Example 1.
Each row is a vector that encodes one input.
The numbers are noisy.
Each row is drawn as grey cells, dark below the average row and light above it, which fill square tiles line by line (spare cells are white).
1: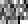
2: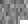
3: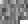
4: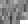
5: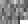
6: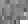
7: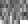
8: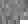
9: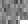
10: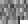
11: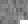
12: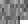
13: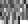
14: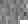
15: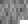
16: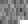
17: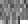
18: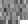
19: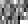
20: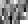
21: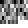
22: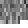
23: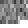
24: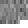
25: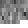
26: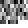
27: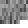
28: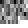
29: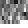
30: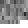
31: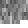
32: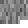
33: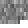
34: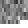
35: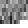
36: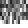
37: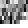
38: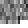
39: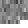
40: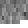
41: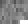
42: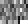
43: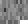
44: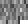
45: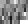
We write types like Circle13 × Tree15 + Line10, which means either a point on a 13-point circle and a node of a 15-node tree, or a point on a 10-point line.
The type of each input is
Bool × (Tree7 + Unit).
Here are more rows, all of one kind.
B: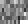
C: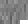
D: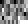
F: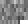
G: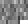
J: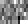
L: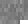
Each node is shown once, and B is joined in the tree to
F.
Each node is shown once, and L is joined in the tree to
C, D and F.
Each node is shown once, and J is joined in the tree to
D.
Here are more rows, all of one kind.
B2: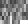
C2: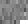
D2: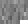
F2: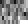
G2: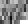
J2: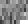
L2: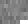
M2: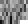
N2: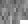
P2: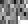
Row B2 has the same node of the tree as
C2, F2, J2 and N2.
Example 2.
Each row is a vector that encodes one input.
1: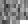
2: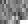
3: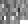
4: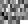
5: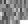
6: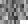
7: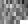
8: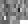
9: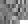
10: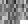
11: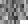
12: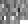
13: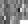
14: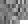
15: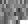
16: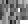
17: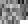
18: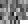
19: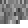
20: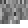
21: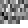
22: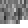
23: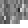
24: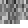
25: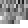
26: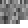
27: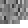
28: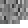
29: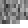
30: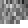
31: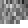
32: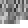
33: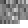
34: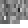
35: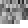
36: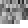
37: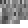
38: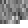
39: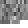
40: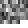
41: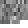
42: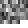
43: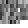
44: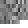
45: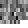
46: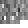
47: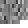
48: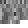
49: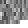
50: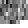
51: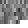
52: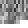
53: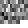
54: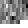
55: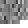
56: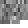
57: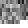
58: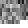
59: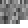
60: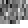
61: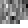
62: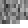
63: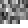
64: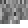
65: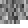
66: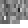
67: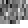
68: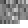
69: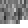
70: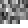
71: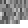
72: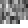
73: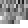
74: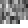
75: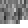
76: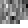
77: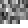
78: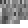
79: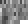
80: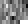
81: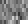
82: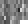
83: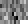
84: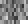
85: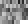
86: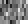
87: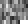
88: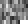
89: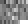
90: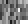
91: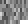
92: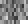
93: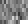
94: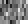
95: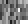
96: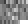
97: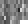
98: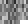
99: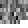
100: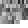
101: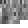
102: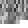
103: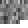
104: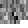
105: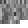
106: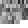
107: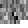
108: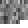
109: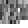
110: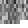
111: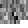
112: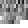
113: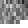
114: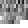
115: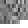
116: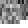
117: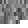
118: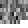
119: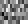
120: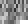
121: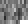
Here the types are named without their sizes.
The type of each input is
Line + Tree.
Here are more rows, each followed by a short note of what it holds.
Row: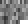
a node of a tree
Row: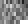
a point on a line
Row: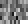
a point on a line
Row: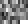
a point on a line
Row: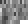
a node of a tree
